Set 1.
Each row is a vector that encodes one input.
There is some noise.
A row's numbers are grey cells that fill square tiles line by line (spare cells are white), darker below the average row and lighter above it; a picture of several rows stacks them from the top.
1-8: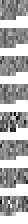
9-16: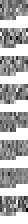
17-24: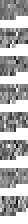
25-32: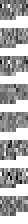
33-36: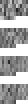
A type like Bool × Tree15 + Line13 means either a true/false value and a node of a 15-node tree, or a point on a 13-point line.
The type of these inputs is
Bool × Bool × Bool × Line4.
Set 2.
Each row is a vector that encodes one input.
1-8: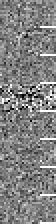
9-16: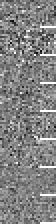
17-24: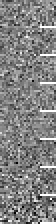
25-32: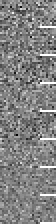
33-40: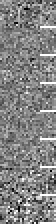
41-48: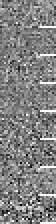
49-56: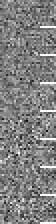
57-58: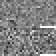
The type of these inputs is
Tree7 + Tree8.
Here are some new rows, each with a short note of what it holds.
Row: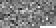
a node of a 7-node tree
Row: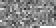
a node of a 7-node tree
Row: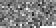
a node of a 7-node tree
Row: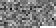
a node of an 8-node tree
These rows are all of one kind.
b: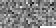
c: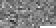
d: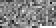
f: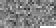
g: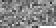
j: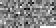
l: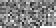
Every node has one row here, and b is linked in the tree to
f and l.
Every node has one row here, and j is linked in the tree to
f and g.
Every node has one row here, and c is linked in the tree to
d and f.
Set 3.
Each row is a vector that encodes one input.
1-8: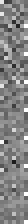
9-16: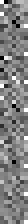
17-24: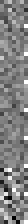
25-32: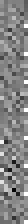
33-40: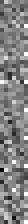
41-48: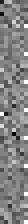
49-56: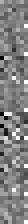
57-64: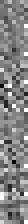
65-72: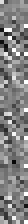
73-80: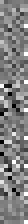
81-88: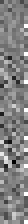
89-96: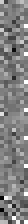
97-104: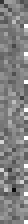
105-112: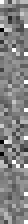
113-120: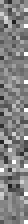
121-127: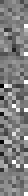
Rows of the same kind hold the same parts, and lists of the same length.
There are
3 kinds of row.
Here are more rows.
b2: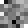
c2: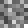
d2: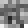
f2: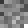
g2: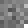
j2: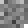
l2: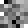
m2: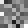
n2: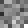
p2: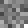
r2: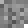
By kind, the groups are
b2, c2, j2, l2, m2
d2
f2, g2, n2, p2, r2

